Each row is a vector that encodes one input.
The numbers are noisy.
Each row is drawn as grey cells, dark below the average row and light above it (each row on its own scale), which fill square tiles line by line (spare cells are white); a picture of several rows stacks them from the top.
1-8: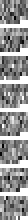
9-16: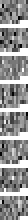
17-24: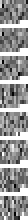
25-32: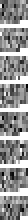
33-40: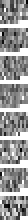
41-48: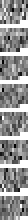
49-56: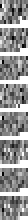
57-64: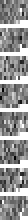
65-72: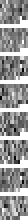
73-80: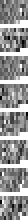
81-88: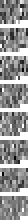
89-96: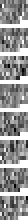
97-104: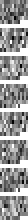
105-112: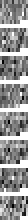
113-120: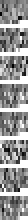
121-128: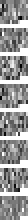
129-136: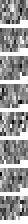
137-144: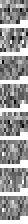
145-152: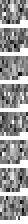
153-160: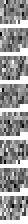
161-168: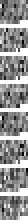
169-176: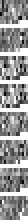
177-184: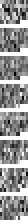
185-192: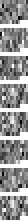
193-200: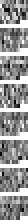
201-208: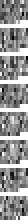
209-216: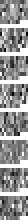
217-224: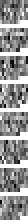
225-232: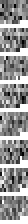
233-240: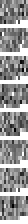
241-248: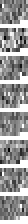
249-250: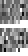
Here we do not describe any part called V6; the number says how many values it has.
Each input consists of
a value of V6, together with either one of 5 labels, or a point on a 9-point line.
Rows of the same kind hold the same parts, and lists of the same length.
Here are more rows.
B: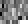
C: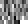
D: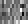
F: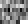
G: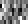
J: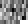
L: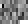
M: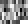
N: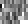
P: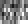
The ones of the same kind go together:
B, D, L, P
C, F, G, J, M, N

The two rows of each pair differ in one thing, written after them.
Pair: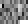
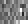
the value of V6
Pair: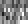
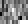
the value of V6
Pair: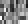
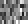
the value of V6
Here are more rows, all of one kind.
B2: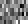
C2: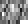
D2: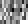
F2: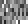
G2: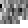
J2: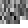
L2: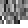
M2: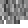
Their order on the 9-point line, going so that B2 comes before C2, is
J2, G2, B2, C2, F2, D2, M2, L2.
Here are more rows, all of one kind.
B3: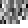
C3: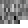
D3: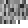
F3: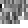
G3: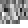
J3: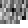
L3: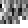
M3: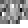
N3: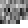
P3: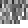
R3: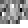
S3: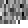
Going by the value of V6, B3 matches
J3 and L3.
